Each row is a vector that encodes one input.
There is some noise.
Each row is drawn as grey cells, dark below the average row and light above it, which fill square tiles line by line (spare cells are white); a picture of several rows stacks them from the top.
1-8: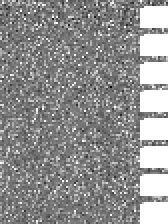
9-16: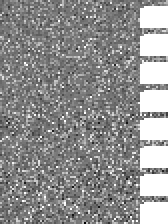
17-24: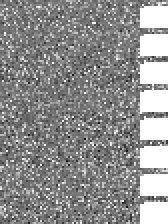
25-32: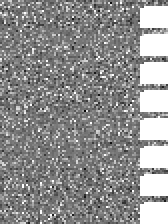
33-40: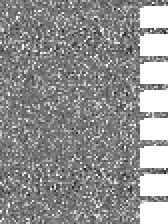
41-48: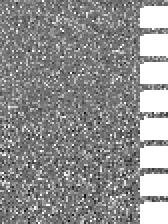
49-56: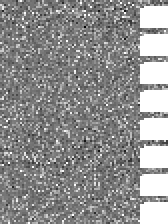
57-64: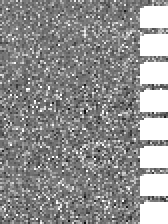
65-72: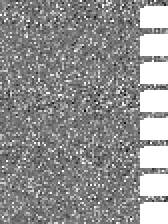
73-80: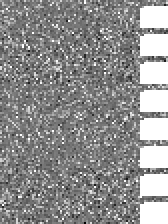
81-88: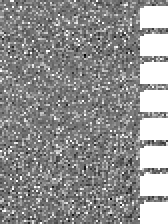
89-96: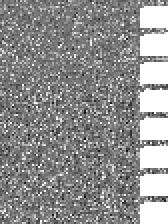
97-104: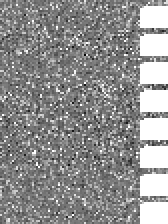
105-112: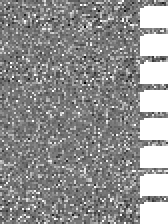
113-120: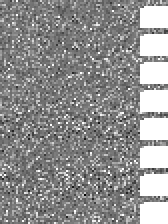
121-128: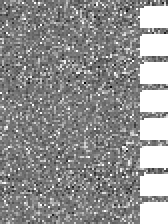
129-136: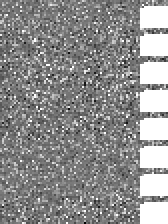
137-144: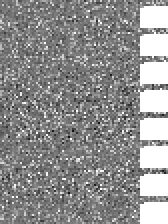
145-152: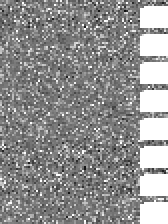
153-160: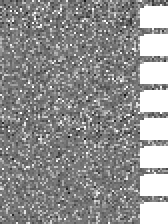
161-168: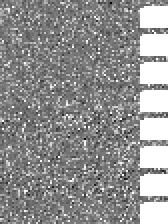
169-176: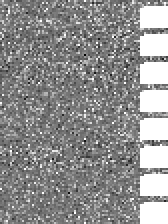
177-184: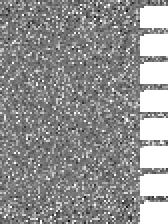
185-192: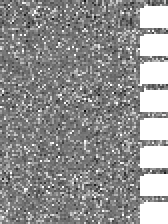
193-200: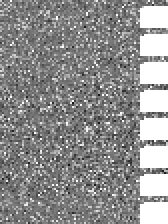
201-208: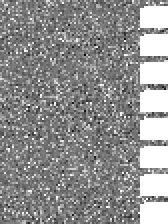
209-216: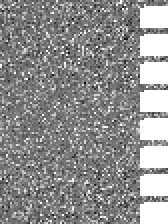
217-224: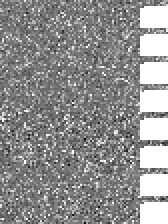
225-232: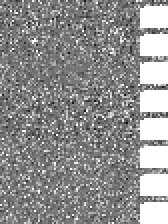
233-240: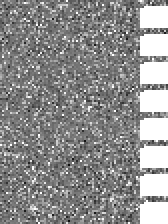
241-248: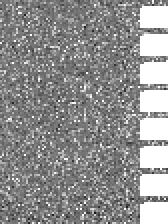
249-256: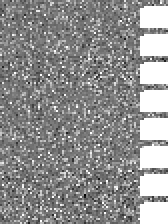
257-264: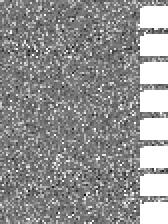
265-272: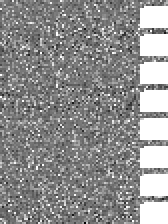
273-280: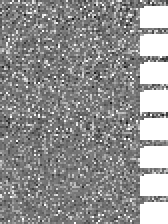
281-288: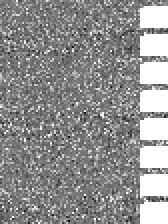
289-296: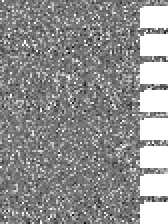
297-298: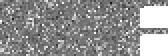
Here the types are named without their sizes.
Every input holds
either a point on a circle, or a node of a tree and a true/false value.
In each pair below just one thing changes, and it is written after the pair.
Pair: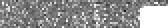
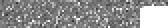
the node of the tree
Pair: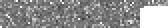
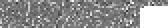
the node of the tree
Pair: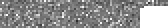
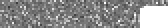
the node of the tree
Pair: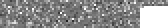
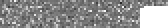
the true/false value
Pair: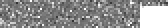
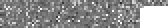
the node of the tree
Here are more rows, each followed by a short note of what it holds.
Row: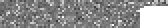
a node of a tree and a true/false value
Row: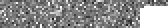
a point on a circle
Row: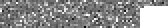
a point on a circle
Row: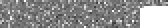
a node of a tree and a true/false value
